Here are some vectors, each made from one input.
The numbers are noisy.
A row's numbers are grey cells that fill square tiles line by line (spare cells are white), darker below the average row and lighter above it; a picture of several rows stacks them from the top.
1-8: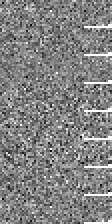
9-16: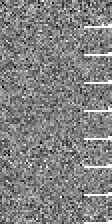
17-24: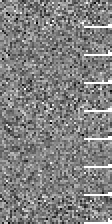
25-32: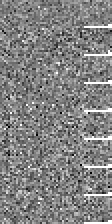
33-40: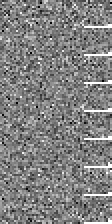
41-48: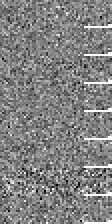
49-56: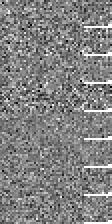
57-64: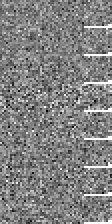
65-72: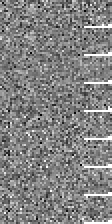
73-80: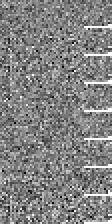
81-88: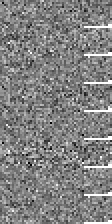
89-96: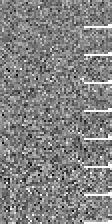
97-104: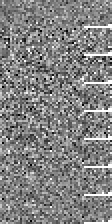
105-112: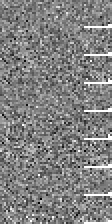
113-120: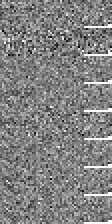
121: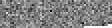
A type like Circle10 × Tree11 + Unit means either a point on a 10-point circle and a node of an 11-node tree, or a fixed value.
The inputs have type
(Bool × Bool × Bool + Unit) × Label6 + Line8.
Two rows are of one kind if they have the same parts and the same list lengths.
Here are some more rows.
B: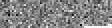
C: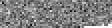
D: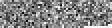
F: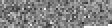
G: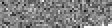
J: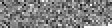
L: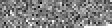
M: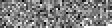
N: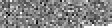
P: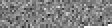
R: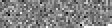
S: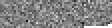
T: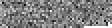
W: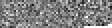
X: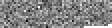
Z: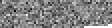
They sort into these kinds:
B, L, M, N, R
C, G, J, T
D, F, P, S, W, X, Z

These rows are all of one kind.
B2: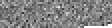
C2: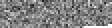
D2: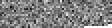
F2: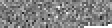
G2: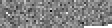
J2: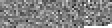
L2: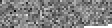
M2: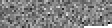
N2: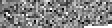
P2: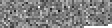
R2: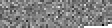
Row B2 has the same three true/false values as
L2 and R2.
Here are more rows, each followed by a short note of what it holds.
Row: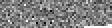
one of 6 labels
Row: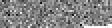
one of 6 labels
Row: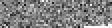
a point on an 8-point line
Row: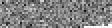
a point on an 8-point line
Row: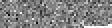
one of 6 labels
